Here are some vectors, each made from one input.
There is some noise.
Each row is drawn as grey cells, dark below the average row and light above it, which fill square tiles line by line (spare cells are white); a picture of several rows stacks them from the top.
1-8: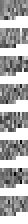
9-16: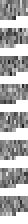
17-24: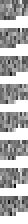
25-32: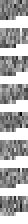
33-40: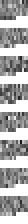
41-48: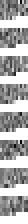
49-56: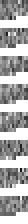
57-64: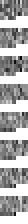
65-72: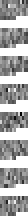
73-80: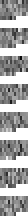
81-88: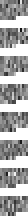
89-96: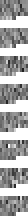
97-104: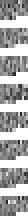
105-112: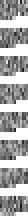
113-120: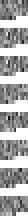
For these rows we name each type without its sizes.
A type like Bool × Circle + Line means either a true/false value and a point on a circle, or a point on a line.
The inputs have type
(Circle + Label) × Line.
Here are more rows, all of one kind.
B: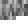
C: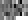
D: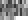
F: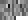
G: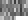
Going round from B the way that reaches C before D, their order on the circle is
B, C, D, G, F.
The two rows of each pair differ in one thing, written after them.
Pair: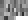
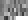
the place on the line
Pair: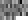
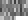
the place on the circle
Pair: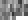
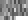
the place on the circle
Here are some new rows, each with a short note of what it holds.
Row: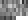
a label and a point on a line
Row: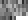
a label and a point on a line
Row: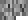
a point on a circle and a point on a line
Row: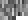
a label and a point on a line
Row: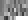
a point on a circle and a point on a line
